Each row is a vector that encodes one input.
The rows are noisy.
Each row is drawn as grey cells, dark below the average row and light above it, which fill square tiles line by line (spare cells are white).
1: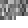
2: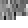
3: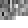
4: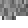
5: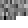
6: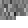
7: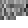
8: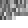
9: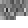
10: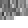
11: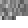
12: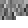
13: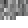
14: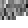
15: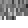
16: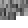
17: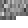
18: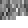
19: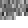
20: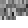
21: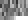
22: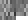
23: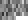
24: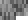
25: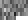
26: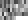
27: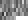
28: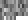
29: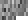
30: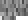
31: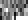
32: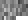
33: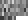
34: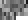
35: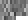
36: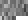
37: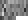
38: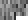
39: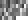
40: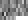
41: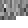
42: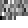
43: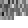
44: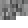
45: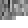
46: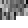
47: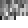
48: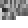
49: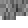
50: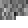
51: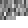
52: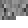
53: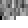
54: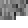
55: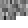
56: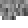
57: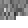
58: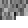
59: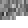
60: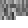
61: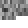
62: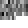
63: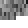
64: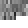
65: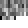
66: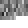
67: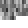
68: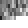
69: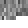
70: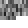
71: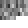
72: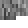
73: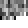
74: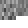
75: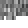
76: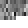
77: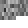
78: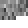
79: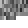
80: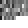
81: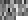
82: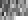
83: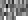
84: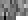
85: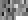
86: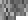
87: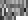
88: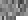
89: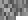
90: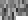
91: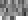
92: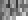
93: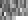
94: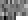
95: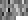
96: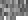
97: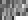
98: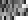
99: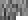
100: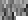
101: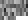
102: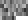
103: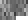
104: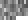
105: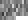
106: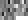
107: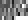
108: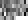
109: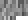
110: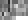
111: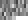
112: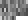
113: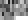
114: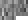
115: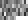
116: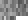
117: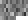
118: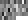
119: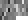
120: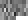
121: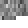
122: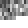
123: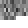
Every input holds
either a point on a 4-point line and a true/false value, or a list of up to two points on a 5-point line.
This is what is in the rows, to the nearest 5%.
About 30% of them hold a point on a 4-point line and a true/false value. The rest are lists of up to two points on a 5-point line: about 5% of all rows are empty, 30% hold one and 35% two.
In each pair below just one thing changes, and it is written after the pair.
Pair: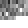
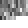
the true/false value
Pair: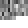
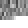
the true/false value
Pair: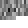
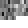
the true/false value
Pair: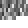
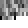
the true/false value
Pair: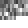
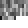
the place on the 4-point line
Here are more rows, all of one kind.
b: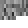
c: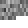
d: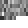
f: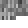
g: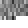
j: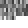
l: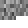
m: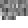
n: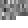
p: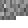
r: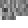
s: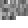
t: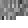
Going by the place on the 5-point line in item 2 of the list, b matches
d, j and n.
